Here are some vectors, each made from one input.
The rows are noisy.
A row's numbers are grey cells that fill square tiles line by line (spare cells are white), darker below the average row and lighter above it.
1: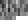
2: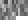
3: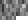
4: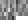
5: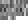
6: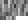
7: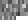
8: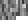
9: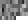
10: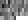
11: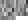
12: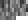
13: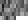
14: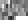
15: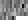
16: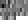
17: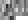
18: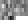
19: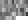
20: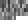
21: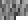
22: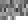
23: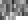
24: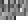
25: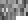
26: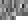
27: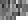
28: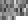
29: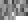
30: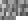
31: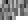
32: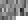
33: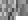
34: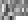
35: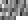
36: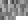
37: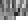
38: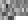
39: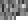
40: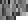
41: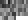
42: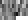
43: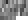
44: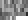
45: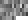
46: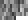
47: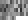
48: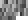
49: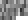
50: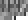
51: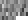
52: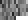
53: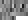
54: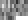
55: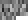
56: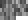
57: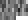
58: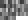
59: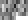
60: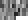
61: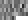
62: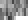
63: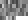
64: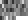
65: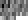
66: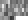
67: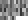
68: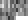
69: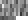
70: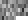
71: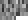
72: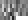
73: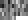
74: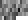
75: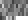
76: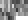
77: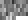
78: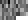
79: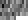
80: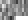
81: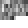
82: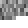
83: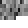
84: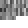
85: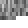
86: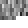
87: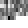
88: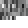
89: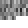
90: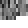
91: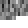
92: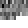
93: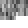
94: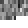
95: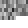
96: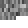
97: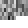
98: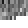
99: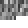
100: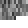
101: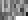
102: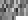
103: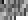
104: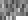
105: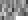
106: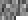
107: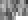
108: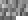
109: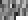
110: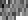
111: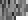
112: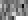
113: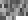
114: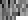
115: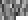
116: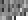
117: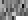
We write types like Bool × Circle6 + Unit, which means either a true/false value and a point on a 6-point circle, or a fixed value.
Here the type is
Label6 + Tree9.
